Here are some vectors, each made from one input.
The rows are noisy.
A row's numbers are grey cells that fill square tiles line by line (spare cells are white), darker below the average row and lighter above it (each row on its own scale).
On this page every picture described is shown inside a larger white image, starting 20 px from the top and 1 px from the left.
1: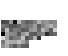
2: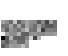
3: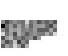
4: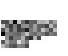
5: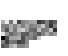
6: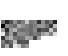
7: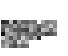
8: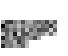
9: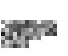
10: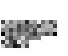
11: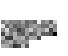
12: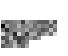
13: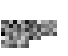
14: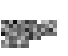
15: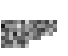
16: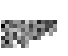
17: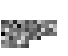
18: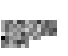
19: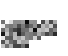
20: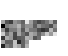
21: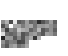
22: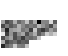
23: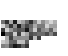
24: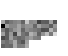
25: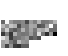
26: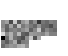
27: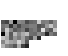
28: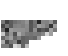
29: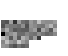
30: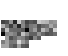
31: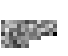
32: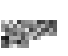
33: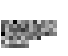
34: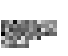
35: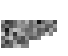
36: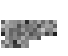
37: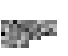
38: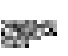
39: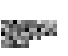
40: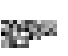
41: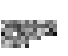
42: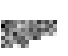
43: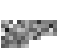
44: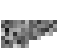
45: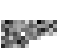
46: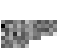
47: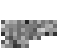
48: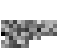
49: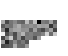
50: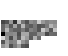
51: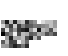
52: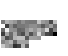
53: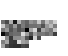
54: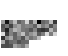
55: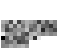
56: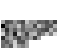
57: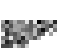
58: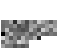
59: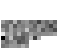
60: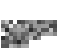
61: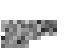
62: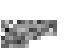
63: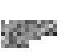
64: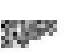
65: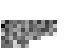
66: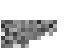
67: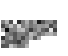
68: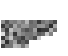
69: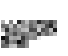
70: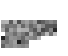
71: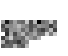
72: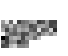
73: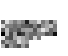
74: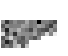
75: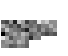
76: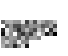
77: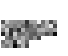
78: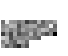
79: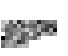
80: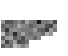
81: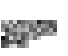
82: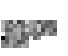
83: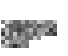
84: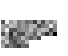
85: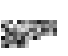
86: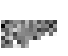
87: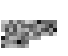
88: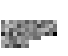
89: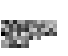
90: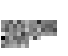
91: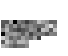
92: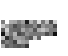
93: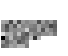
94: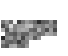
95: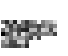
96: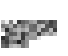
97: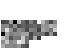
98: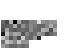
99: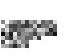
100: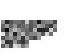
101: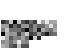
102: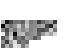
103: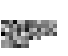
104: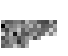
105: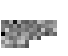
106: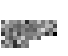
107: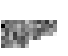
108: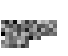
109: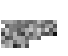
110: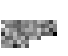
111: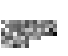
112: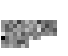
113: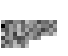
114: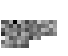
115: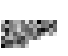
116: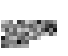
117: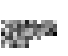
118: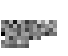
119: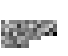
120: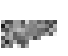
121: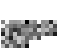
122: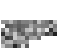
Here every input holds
a true/false value, together with either a point on a 4-point line, or a point on a 6-point line.
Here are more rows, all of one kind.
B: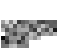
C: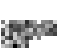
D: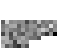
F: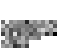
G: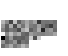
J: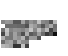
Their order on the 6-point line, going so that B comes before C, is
D, F, B, C, J, G.
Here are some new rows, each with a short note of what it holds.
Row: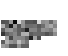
a point on a 4-point line and a true/false value
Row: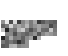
a point on a 6-point line and a true/false value
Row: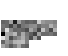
a point on a 4-point line and a true/false value
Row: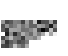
a point on a 4-point line and a true/false value
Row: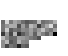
a point on a 6-point line and a true/false value
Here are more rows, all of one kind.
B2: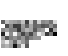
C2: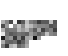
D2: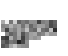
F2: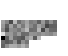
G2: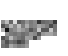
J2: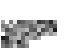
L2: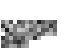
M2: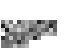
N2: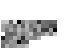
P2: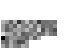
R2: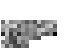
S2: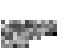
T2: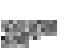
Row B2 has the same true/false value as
R2 and S2.
